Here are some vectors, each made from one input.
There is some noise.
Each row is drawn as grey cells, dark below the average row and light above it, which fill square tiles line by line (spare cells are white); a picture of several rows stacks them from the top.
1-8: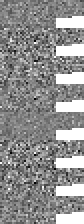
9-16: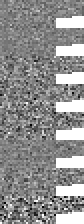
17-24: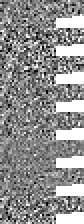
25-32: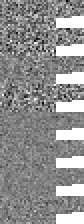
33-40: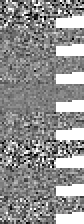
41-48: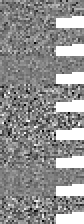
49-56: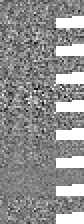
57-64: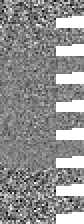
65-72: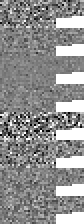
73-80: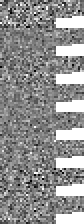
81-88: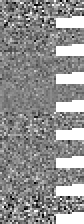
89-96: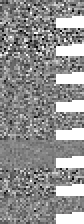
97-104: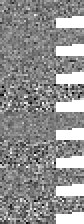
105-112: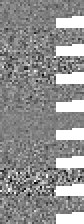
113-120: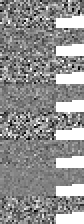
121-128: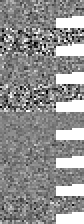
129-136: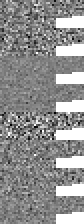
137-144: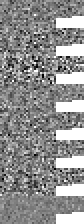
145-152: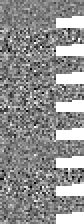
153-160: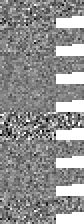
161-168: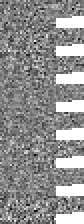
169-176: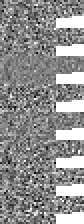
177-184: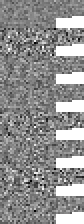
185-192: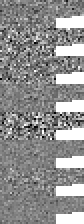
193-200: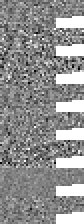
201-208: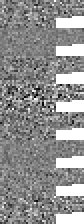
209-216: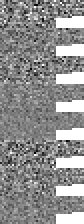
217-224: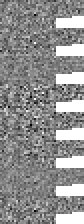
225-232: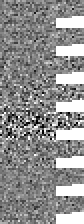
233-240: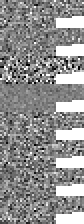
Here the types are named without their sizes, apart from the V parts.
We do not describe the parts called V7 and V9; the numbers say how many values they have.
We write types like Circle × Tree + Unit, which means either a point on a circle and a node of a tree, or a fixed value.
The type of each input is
(Bool × V9 + Unit) × Line + V7.
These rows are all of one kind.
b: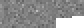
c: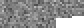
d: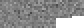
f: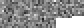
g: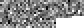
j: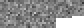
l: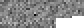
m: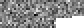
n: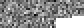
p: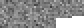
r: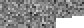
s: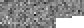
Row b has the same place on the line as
f, m and r.
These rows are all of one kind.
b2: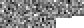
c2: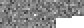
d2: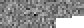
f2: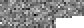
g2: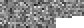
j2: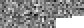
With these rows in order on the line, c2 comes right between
d2 and j2.
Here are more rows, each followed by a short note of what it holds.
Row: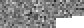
a point on a line, a true/false value and a value of V9
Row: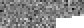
a value of V7
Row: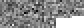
a value of V7
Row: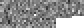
a point on a line, a true/false value and a value of V9
